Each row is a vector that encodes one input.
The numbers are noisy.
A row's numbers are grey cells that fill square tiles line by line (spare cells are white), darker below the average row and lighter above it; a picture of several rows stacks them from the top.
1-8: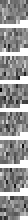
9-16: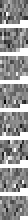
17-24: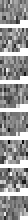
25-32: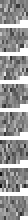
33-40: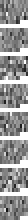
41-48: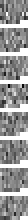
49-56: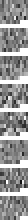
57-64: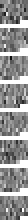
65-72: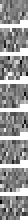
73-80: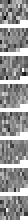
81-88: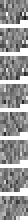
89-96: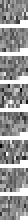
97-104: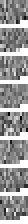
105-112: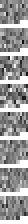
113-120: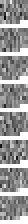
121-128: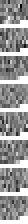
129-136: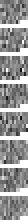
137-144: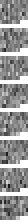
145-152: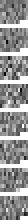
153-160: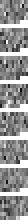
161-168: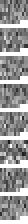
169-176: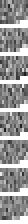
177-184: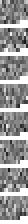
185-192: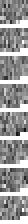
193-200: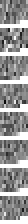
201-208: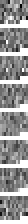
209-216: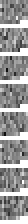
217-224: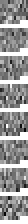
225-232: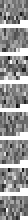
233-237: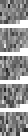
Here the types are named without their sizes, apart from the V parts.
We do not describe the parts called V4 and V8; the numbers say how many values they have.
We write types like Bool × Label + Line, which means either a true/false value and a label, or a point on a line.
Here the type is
(Bool × Line + Label) × (V4 × V4 + V8) + Tree.
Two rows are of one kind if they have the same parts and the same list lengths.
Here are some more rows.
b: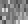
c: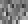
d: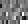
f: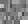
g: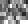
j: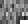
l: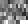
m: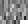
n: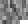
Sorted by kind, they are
b
c, f, n
d, m
g, l
j

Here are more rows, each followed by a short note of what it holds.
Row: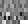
a point on a line, a true/false value and a value of V8
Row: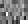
a point on a line, a true/false value and a value of V8
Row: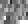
a label and a value of V8
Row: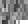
a label and a value of V8
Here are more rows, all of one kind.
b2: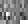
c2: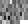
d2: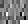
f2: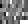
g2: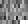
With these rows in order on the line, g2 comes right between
b2 and c2.
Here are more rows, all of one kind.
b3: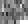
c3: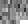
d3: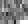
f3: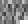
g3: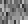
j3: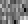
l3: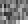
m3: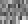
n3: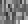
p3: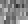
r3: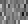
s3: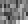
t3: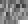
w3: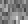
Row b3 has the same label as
d3, g3 and j3.
